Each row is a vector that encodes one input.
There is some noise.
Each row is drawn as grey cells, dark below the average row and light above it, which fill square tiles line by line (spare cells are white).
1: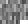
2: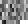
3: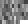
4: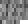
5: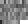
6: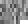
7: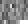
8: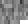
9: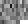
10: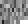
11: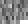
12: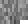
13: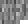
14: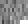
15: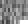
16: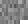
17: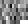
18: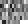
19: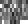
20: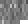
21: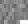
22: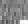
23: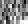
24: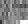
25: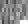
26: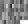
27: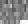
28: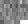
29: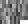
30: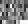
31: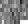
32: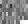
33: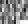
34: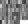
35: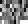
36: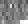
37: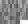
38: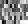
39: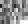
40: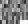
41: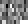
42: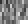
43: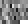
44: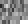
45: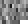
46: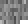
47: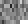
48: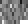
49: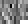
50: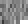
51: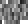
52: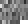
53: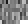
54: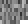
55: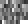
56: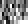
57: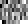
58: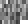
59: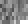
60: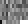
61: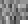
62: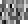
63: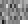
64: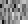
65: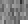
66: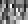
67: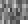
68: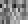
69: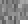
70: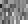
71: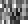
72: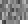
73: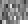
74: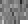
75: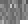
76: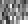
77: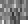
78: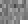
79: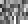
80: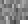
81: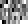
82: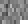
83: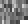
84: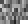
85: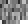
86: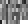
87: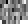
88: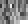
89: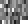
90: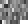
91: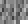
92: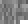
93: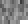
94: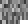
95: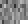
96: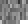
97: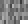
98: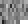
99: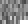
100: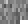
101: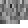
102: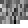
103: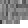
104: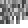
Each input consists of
either a point on a 7-point line, or a point on an 11-point line.
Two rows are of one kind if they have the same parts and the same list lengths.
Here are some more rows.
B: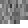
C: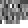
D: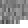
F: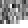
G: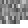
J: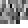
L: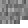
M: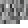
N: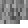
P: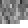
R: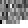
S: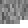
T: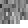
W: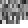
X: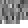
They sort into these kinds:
B, D, F, G, J, L, R, S, W
C, M, N, P, T, X

